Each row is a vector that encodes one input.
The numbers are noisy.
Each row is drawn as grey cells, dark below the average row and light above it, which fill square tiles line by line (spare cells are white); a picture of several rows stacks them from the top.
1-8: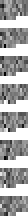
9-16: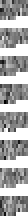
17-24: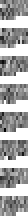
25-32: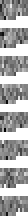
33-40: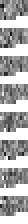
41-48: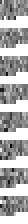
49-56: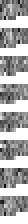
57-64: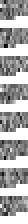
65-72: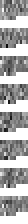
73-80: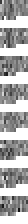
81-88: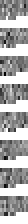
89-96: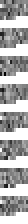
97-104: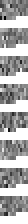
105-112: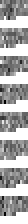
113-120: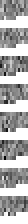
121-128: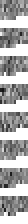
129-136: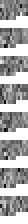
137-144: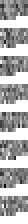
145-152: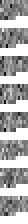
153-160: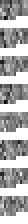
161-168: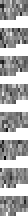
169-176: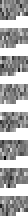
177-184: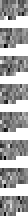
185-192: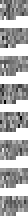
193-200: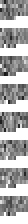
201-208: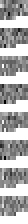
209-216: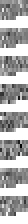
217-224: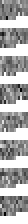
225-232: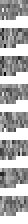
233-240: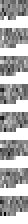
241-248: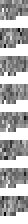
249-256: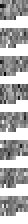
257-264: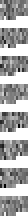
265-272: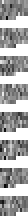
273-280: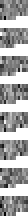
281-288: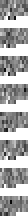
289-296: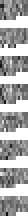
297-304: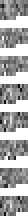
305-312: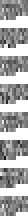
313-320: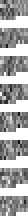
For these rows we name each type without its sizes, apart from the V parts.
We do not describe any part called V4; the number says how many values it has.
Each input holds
a point on a circle and a true/false value, together with a list of values of V4.
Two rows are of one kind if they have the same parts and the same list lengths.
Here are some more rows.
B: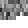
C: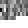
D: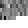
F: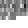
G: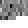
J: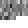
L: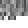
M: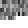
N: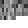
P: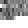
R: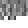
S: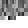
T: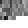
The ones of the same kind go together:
B, F, J
C, M, P, S
D, G, L, N, R, T

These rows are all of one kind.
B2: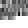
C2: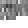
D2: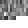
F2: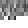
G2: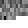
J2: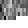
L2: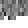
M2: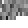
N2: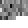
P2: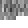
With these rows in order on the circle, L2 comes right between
B2 and F2.
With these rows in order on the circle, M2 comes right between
C2 and N2.
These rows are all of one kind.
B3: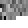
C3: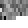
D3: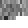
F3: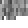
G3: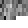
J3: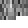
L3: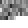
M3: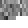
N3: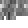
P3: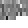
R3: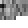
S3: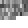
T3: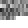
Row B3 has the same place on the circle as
C3, D3, L3 and M3.
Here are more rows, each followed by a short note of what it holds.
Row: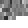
a point on a circle and a true/false value, together with a list of two items
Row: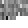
a point on a circle and a true/false value, together with a list of two items
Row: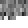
a point on a circle and a true/false value, together with a list of one item
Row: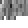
a point on a circle and a true/false value, together with a list of one item
